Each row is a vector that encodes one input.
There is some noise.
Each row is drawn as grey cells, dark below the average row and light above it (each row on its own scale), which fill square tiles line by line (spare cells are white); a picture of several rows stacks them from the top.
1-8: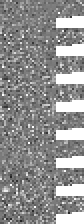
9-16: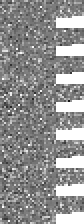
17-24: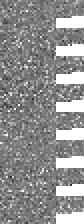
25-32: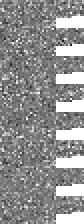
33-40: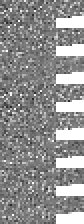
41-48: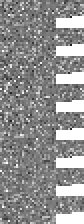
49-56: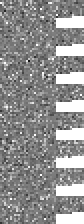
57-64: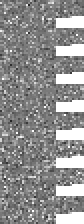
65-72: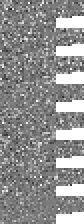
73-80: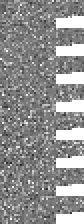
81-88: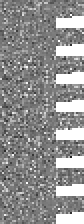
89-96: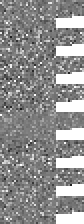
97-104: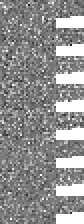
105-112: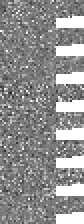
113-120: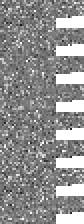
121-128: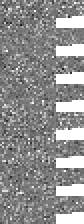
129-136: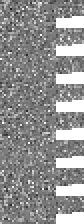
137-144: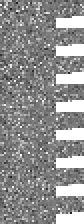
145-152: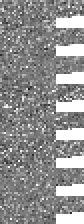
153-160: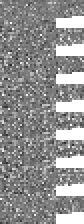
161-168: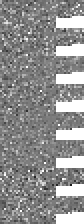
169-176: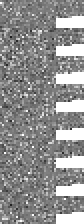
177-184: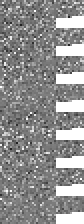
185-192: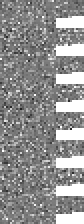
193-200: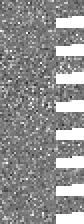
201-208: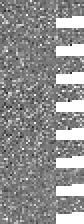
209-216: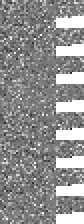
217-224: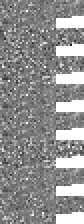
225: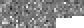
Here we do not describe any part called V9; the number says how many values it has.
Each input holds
either a point on an 18-point circle and a value of V9, or a fixed value, or three true/false values.
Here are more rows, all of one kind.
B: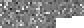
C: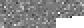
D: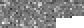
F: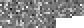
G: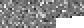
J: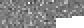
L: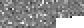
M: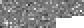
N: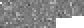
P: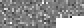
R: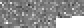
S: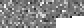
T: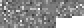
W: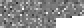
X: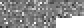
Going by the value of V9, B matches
D, G, J and S.
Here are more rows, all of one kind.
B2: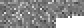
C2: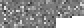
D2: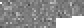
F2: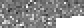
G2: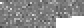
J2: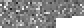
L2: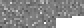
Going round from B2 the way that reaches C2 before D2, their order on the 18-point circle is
B2, L2, C2, J2, F2, D2, G2.
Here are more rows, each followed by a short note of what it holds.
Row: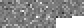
a fixed value
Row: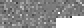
a point on an 18-point circle and a value of V9
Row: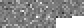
a fixed value
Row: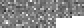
a point on an 18-point circle and a value of V9
